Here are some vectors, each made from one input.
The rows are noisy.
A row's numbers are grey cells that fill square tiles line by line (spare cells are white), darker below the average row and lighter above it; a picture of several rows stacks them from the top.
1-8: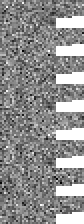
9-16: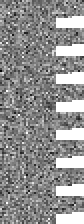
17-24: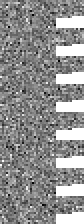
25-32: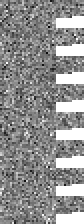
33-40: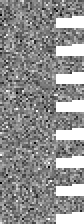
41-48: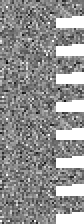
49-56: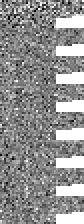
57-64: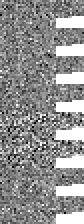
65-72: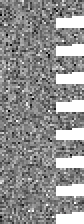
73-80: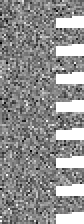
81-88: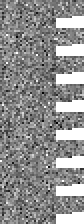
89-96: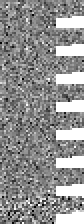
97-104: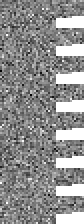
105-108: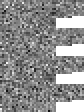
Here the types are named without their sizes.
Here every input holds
a list of points on a circle.
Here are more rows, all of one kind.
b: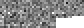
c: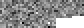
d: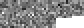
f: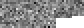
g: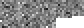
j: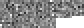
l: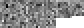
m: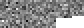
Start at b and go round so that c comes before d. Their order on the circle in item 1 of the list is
b, l, j, c, f, g, m, d.
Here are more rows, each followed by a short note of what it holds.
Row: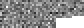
a list of one item
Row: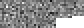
a list of one item
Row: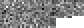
a list of one item
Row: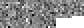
a list of one item
